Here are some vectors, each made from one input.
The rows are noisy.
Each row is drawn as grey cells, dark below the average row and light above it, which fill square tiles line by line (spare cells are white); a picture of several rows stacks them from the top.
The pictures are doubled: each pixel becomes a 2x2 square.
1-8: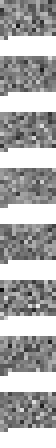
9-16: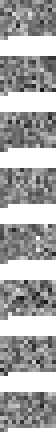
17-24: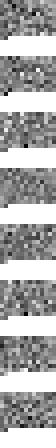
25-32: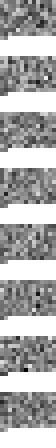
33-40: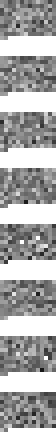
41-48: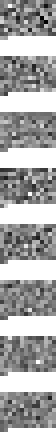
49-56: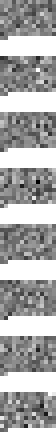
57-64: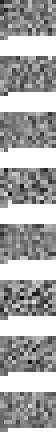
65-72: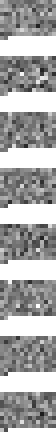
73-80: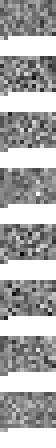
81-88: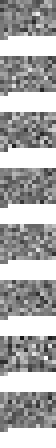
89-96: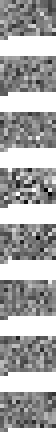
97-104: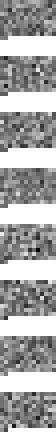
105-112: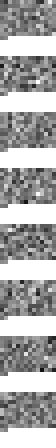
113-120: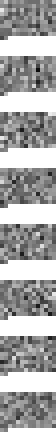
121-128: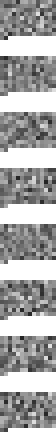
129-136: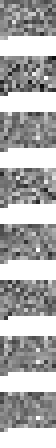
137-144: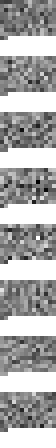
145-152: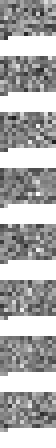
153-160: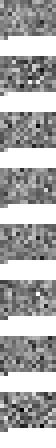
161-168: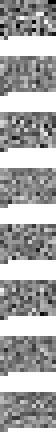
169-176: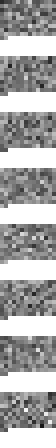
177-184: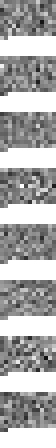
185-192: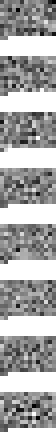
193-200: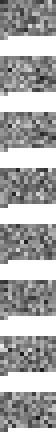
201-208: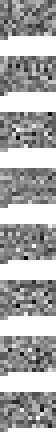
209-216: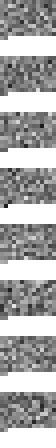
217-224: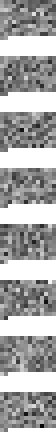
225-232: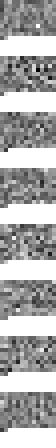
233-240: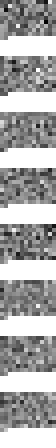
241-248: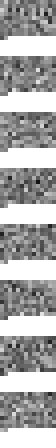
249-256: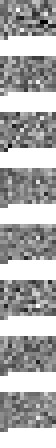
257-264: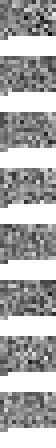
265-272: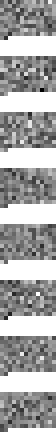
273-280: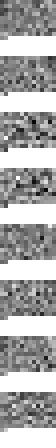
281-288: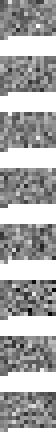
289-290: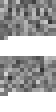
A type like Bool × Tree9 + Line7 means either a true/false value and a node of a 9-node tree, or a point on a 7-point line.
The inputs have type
Bool × Bool × Bool + Circle11 + Unit.
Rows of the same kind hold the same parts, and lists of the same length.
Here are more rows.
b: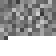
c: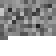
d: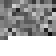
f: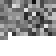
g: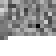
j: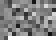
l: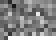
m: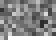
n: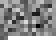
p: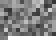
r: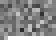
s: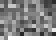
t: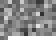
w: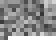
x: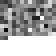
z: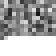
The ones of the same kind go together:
b, l, r, t, w, x
c, g, m, n, p, s, z
d, f, j

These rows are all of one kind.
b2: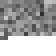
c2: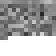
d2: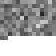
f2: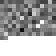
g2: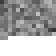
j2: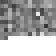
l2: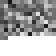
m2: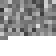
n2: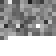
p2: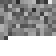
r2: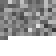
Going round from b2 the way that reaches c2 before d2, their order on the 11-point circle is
b2, c2, d2, f2, p2, l2, j2, g2, r2, n2, m2.
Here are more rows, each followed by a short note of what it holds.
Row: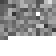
a point on an 11-point circle
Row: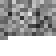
three true/false values
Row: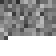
a point on an 11-point circle
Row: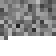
three true/false values
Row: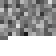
a point on an 11-point circle
